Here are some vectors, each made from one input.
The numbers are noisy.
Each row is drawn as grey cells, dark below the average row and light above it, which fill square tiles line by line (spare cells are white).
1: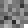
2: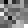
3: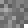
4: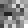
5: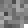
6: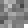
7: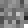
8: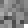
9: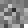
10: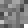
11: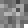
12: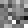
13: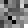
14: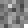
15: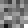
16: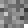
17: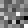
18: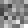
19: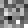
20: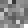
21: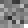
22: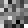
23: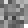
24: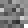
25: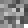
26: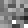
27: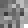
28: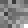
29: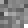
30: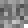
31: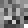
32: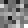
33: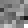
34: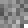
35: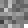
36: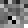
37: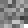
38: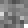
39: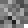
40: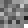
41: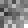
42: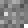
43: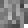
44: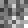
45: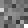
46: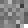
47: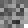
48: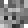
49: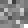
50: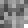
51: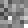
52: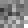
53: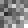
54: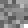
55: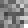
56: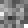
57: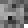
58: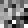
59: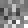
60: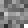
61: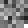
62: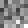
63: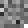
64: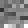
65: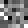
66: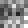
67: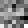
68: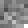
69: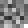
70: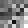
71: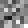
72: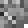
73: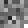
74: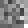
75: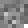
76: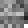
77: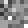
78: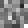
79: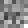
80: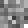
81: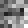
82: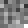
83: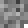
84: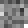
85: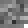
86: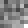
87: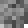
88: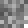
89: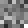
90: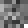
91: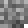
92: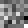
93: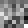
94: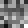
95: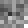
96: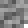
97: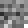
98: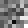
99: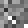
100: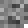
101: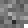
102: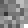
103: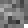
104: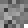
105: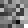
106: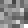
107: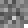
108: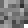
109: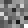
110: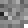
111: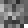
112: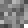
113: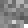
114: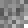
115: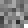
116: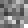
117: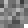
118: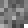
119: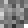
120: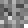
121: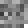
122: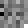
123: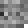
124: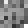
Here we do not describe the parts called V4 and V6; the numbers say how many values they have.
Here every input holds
either one of 5 labels and a value of V6, or a true/false value and a value of V4.
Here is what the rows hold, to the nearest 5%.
About 70% of them hold one of 5 labels and a value of V6. The rest hold a true/false value and a value of V4.
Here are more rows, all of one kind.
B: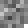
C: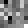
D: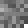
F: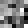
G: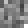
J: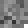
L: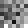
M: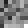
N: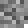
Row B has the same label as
D and M.
